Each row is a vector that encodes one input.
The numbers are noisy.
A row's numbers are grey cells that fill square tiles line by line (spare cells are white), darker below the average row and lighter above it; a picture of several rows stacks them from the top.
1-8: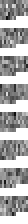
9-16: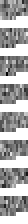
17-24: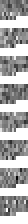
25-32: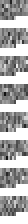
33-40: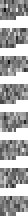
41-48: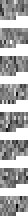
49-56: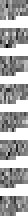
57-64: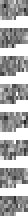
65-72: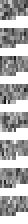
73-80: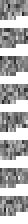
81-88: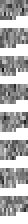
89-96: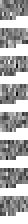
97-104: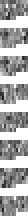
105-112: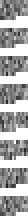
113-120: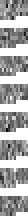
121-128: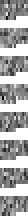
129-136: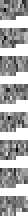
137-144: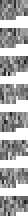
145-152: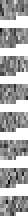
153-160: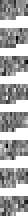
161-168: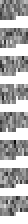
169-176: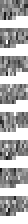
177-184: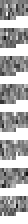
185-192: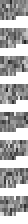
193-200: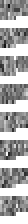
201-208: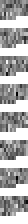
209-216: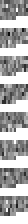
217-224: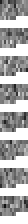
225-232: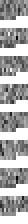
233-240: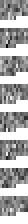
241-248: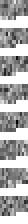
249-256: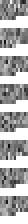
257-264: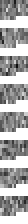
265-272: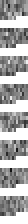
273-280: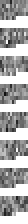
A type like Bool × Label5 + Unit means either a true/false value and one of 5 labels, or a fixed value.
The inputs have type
Label12 × Label12 × Tree13.
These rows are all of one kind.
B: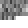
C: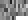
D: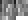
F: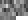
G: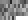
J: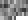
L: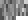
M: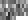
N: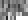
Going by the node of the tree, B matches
M and N.
